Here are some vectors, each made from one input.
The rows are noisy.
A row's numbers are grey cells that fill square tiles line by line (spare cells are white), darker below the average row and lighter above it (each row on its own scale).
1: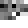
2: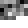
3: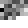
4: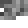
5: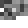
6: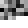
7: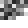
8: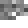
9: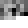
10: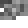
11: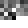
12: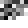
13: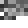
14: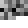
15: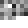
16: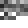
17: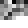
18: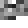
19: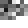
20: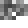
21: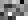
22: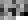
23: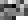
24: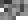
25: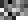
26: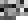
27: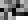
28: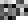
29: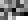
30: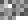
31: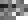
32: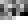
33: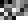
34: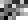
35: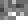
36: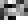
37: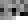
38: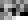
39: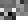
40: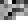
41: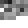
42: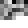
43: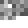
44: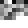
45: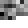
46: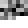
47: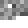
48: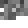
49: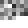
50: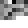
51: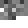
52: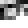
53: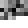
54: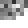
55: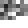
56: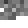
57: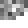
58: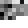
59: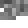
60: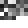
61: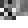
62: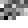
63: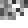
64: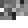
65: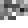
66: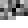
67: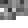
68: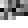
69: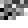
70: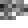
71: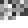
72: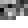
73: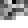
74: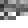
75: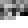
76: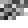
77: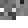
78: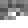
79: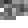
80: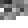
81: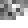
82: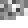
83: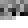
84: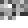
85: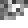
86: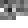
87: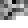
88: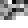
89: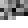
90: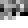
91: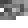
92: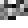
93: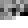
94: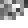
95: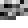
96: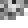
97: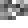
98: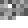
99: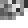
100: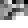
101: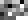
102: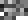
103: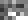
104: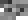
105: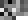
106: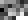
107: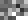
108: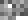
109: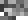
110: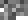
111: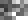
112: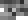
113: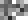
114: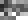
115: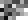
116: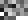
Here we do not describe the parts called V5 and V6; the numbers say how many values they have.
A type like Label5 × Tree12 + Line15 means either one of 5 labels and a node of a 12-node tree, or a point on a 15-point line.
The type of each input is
Bool × (Line4 + V5) + V6.
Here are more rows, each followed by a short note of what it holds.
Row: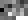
a true/false value and a value of V5
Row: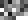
a point on a 4-point line and a true/false value
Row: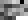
a true/false value and a value of V5
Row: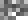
a true/false value and a value of V5
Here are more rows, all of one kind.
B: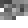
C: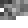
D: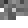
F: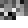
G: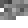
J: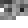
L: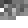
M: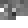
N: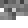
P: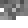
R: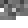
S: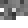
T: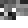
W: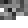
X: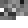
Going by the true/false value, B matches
C, G, J and L.
